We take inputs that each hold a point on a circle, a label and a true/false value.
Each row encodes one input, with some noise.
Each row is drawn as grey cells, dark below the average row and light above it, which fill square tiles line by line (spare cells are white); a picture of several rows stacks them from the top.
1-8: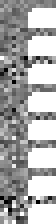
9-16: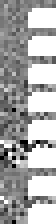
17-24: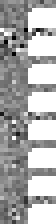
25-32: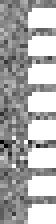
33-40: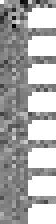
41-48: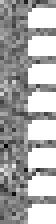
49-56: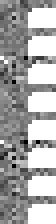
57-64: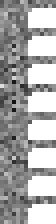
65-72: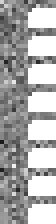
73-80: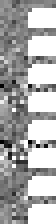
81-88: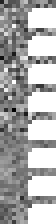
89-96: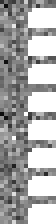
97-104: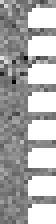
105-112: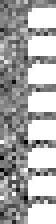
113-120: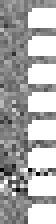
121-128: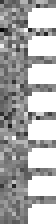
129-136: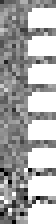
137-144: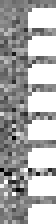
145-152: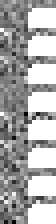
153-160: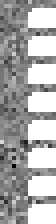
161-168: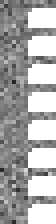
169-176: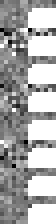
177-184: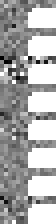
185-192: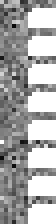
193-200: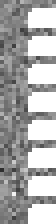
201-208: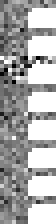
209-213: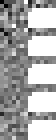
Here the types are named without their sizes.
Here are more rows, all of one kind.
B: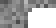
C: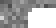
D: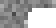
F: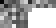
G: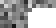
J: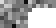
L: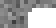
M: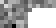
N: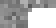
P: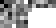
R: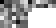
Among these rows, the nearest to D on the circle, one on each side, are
C and M.
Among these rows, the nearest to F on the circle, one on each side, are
G and J.
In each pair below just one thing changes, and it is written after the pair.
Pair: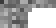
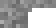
the label
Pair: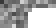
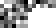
the label
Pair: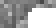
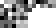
the label
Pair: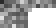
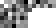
the place on the circle
